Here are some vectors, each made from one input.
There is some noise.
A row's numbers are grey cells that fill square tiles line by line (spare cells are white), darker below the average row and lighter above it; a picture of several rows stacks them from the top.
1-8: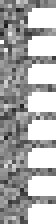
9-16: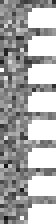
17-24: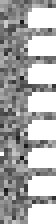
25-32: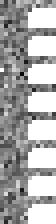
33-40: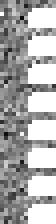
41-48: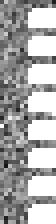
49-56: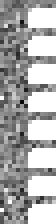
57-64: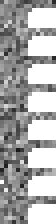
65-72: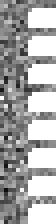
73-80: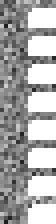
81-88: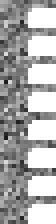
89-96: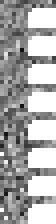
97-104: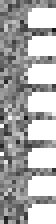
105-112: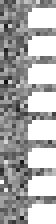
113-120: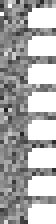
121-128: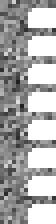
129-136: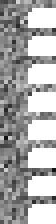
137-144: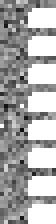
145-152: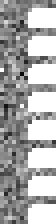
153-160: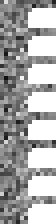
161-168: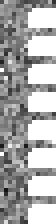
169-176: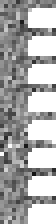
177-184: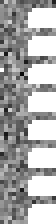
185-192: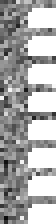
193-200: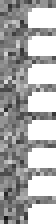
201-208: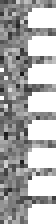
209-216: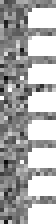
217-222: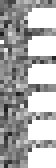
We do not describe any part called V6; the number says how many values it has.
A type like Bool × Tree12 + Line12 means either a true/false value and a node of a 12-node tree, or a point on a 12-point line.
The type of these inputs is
Label5 + Line4 × (Line4 + V6) + Tree8.
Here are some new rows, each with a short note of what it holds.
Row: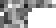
one of 5 labels
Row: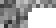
a node of an 8-node tree
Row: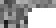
a node of an 8-node tree
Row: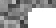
a point on a 4-point line and a value of V6
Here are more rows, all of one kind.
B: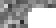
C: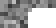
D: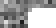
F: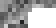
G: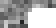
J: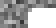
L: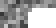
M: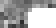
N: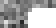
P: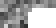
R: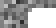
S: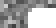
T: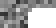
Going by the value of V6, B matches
J, R and S.
